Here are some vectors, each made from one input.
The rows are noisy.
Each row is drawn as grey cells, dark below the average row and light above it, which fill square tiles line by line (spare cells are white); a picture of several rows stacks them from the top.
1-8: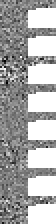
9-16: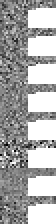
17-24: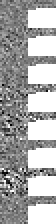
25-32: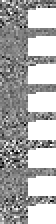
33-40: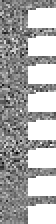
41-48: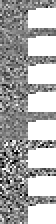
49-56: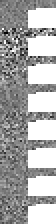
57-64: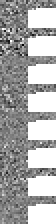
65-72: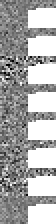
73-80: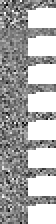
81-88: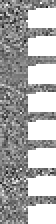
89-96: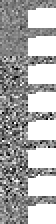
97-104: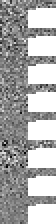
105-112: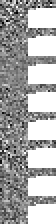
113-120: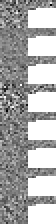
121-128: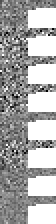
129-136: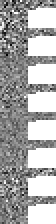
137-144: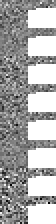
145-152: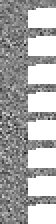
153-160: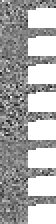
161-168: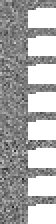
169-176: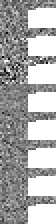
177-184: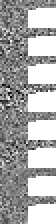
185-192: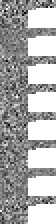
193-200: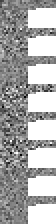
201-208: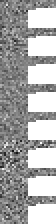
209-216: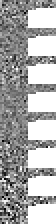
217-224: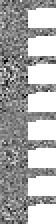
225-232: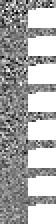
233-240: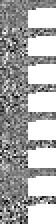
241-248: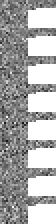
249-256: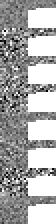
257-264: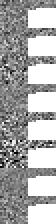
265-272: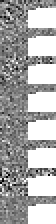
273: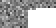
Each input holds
a list of up to two points on a 10-point circle.
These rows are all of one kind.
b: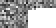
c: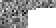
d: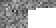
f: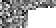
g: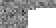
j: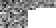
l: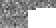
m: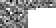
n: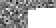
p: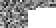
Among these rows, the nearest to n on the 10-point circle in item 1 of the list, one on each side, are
l and m.
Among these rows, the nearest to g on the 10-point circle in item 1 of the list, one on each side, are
b and c.
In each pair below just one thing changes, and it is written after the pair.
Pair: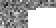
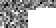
the place on the 10-point circle in item 2 of the list
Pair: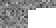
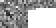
the place on the 10-point circle in item 1 of the list
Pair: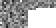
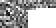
the place on the 10-point circle in item 2 of the list
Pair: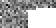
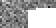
the place on the 10-point circle in item 1 of the list
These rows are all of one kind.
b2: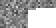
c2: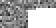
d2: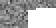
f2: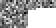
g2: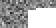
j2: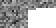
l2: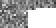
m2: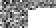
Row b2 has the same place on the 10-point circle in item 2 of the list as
l2 and m2.
